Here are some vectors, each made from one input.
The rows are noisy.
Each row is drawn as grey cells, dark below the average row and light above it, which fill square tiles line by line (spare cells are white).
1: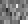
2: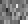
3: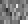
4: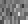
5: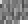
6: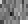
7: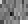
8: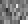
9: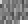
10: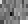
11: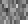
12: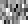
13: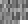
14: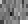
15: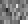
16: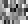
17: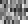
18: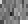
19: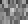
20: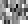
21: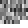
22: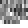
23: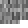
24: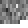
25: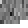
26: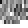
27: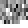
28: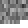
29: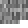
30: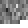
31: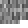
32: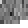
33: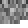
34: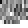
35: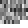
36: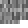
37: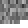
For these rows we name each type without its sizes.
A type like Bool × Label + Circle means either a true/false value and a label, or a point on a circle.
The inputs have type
Bool × Line × Line.
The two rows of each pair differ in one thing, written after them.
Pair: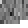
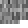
the place on one of the two lines
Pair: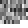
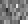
the true/false value
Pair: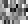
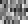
the place on one of the two lines
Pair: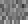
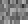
the place on one of the two lines
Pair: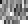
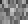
the true/false value
